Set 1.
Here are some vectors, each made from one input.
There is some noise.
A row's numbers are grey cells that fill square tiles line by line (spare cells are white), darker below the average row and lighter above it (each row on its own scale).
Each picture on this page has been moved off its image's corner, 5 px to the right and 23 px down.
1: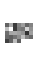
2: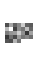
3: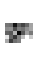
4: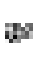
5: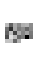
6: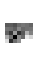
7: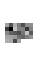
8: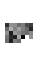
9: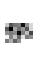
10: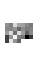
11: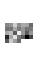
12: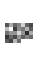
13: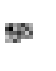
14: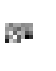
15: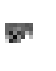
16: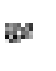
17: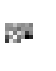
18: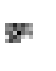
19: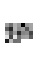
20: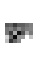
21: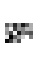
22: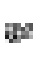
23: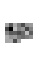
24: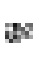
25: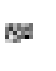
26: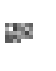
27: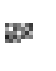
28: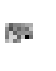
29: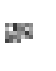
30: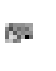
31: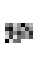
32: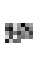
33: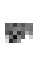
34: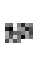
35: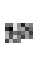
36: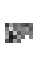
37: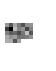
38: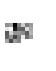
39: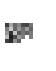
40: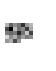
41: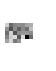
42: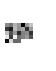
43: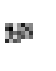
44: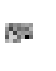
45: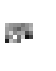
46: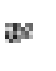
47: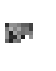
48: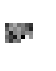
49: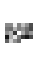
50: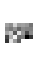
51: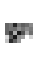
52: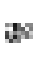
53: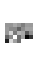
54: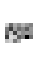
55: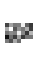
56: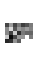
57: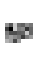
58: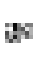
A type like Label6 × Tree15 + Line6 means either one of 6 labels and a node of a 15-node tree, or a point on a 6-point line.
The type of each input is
Bool × Bool × Bool.
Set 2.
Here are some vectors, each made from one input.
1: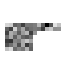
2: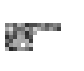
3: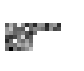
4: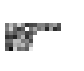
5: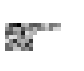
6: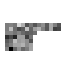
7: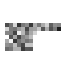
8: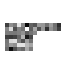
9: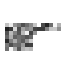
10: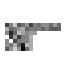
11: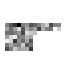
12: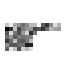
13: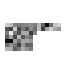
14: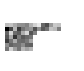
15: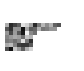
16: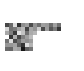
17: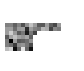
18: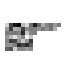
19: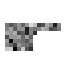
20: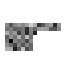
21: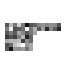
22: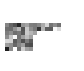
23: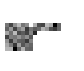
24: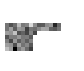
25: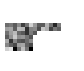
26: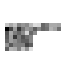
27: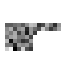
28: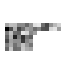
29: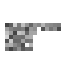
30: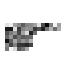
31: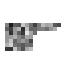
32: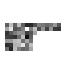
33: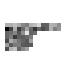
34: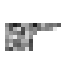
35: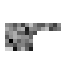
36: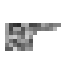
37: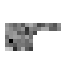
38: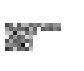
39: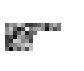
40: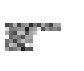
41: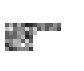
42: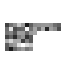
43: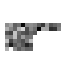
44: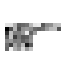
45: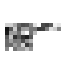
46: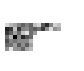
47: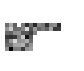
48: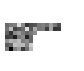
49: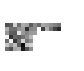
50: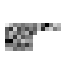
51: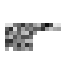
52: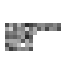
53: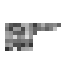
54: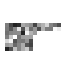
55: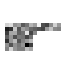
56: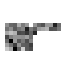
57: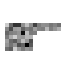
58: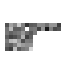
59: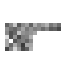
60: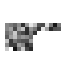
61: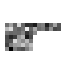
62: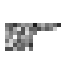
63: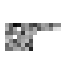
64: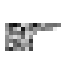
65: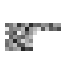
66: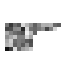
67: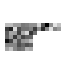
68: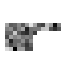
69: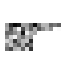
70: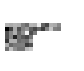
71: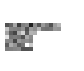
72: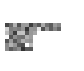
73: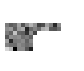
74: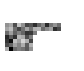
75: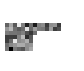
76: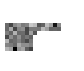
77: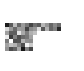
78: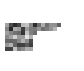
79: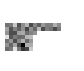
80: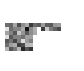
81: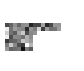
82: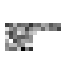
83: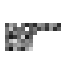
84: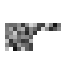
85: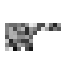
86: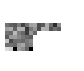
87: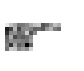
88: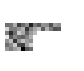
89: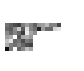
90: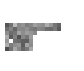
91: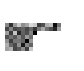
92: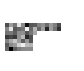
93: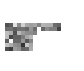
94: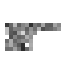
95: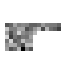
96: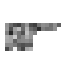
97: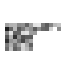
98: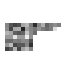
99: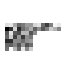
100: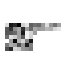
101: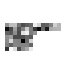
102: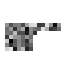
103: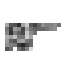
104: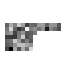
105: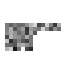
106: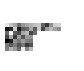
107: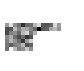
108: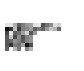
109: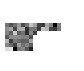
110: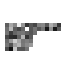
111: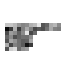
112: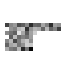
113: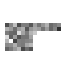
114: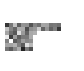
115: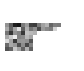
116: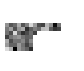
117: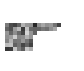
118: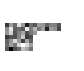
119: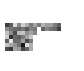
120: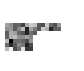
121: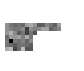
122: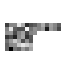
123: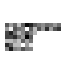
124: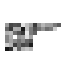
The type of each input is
Label5.
